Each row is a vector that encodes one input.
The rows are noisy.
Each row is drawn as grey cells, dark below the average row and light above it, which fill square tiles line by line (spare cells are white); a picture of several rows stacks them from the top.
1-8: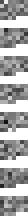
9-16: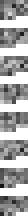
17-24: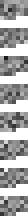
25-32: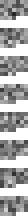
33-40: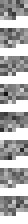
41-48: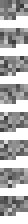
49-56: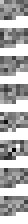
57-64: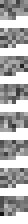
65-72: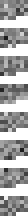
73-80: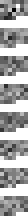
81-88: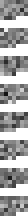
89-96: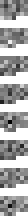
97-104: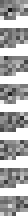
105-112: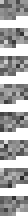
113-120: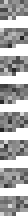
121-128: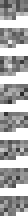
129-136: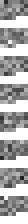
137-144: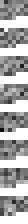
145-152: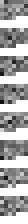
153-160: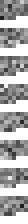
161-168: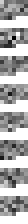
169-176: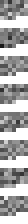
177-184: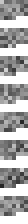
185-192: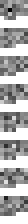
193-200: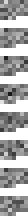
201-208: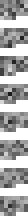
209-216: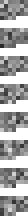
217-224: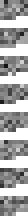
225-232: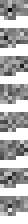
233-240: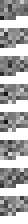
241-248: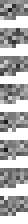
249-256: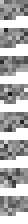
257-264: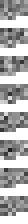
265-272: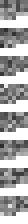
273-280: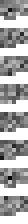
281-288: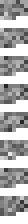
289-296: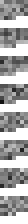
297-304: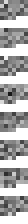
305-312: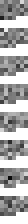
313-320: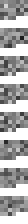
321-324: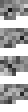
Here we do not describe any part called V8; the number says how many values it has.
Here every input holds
either a point on a 5-point circle and a true/false value, or a fixed value, or two values of V8.
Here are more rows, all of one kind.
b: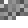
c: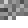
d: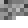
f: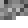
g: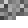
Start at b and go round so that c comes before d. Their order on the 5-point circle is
b, c, d, f, g.
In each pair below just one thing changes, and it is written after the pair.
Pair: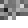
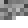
the true/false value
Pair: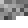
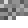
the true/false value
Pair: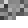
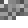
the place on the 5-point circle
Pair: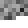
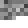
the place on the 5-point circle
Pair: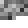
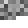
the true/false value
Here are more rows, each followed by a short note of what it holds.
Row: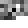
a fixed value
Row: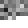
a point on a 5-point circle and a true/false value
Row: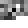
a fixed value
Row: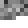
a point on a 5-point circle and a true/false value
